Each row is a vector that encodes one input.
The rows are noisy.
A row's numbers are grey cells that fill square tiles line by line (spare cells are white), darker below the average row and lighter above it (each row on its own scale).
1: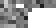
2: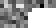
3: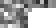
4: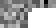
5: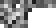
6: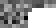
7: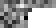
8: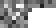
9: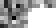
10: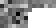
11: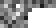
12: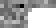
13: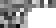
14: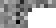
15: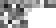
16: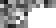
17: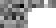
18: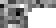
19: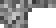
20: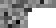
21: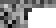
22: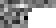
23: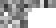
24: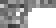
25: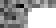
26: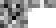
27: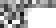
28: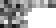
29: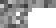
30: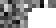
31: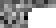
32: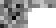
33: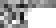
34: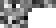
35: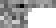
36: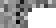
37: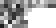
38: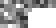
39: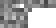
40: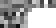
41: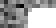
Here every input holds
either a point on a 6-point circle and a true/false value, or a fixed value.
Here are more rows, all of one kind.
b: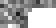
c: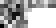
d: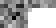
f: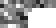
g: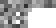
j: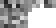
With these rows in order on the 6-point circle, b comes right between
d and f.
